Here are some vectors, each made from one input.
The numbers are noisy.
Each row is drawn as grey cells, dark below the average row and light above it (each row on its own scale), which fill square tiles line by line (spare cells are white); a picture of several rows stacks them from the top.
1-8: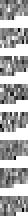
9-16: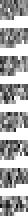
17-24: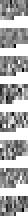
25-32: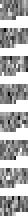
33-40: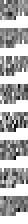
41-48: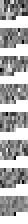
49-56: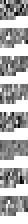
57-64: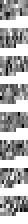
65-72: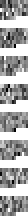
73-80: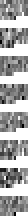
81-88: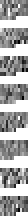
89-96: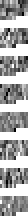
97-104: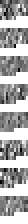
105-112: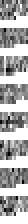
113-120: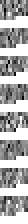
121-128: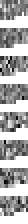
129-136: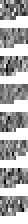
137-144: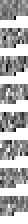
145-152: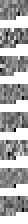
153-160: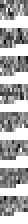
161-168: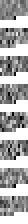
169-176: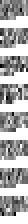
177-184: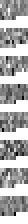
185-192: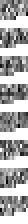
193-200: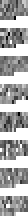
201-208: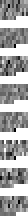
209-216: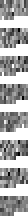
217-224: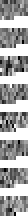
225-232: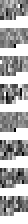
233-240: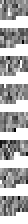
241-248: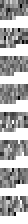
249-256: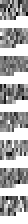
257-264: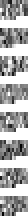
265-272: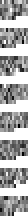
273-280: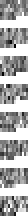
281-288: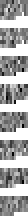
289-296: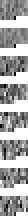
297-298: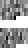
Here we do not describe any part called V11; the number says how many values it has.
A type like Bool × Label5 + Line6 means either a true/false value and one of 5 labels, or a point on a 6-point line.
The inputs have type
Bool × (Circle10 + V11) × Line8 × V11.
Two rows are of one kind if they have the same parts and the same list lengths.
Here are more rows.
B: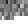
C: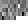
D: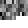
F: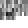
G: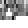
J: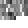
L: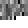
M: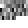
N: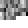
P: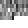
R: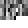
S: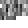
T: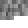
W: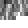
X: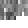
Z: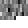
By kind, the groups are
B, F, J, P, T, W, X
C, D, G, L, M, N, R, S, Z

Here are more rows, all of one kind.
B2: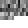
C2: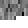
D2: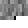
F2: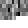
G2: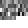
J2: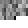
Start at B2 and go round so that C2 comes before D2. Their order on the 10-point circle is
B2, J2, G2, C2, D2, F2.
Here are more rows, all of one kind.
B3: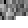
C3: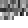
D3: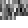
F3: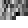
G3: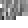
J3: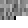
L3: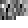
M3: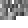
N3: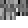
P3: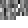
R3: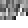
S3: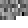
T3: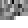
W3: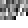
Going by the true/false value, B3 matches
G3, J3, L3 and T3.
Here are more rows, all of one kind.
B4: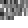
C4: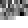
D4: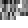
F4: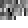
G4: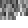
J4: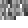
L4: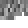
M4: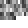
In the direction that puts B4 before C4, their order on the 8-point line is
F4, B4, C4, D4, G4, M4, L4, J4.
